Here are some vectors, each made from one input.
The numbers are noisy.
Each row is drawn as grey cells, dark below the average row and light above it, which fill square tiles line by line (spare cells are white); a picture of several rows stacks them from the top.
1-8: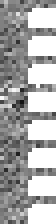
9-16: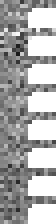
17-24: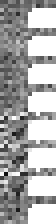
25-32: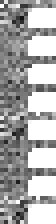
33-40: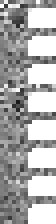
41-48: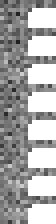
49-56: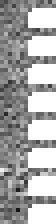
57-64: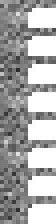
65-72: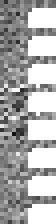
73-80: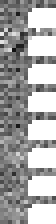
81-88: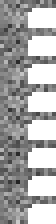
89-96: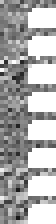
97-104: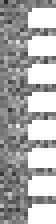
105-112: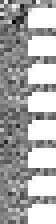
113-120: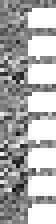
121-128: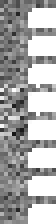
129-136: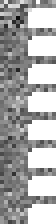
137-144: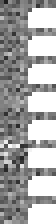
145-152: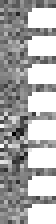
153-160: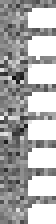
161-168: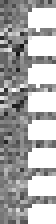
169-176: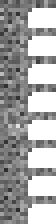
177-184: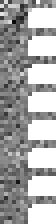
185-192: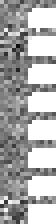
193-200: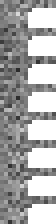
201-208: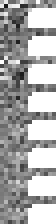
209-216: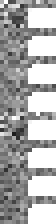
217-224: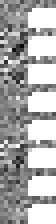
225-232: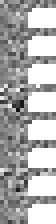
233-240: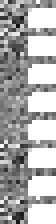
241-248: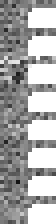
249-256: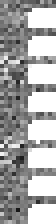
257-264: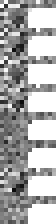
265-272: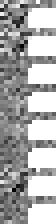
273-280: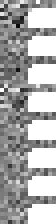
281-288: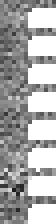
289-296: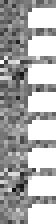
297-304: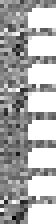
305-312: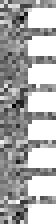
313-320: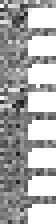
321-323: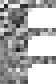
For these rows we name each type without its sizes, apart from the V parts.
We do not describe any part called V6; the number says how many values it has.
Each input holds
either a point on a circle and a true/false value, or a fixed value, or two values of V6.
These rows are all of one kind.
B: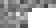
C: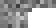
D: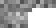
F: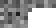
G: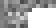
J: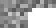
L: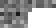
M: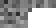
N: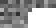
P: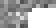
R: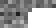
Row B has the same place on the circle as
G and P.
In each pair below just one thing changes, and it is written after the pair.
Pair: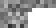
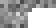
the place on the circle
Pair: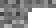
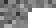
the place on the circle
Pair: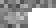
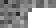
the true/false value
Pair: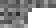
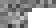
the true/false value
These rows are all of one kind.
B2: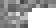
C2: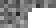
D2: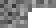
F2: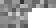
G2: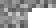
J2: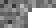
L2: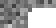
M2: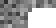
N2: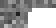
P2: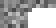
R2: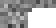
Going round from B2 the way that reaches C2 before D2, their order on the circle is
B2, J2, F2, G2, P2, N2, R2, C2, M2, D2, L2.
